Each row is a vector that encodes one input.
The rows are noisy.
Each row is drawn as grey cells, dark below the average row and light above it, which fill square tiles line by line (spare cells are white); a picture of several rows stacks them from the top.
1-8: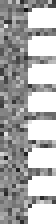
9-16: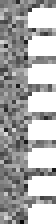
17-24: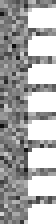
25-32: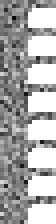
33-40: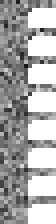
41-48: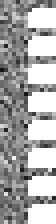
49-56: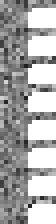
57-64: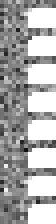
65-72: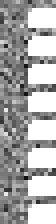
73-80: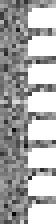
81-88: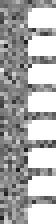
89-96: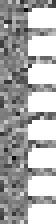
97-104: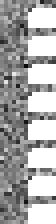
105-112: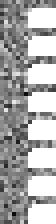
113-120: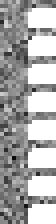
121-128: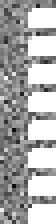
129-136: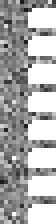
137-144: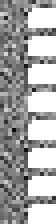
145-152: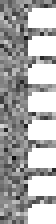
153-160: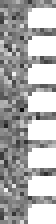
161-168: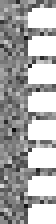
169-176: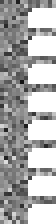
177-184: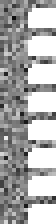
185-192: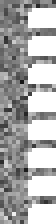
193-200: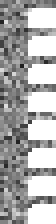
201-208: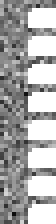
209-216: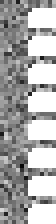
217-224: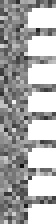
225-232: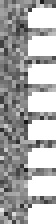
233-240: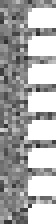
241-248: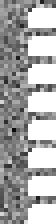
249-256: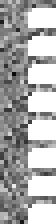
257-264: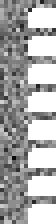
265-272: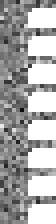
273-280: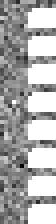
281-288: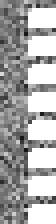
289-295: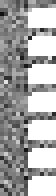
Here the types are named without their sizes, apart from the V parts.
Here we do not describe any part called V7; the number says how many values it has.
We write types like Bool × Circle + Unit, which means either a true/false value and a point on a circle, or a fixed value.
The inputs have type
(Bool × Circle + Unit) × V7.
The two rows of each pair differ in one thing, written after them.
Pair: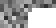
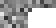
the true/false value
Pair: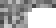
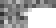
the true/false value
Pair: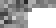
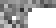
the value of V7
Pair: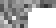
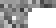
the true/false value
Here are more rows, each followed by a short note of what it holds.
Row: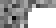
a value of V7
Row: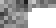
a point on a circle, a true/false value and a value of V7
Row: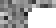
a value of V7
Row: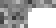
a value of V7
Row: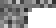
a point on a circle, a true/false value and a value of V7
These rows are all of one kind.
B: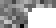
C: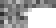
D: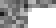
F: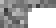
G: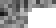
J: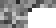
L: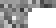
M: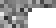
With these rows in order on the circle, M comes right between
B and J.
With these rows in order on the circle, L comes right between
C and F.
